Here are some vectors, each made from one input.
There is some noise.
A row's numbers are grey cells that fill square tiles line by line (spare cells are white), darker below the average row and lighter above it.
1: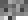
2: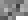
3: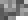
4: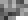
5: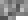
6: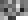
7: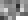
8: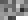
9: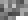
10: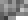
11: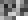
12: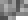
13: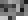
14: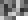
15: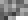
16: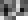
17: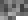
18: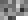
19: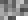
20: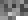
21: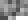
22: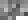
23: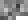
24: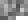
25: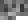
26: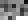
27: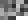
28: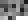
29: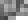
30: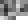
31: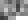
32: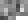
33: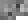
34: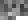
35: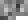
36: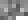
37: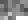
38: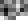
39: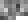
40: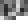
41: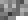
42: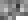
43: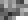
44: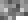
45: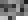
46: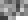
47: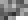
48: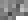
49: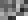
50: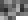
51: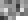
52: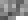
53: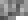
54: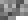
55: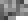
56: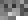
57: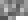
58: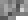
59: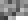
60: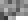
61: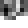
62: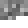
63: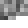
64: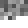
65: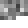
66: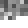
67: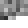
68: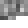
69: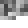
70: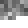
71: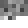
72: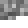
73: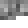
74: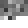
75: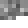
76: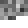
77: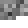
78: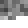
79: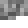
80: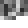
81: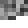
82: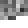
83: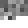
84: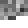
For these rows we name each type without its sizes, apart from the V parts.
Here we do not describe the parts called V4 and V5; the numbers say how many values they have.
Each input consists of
either a point on each of two lines and a value of V5, or a true/false value and a value of V4.
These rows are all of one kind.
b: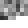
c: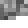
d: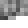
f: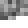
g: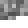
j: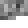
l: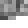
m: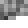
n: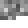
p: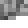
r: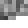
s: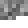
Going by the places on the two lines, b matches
c, l, p and r.
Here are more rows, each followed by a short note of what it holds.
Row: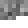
a point on each of two lines and a value of V5
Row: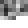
a true/false value and a value of V4
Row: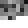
a true/false value and a value of V4
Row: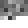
a true/false value and a value of V4
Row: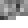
a point on each of two lines and a value of V5
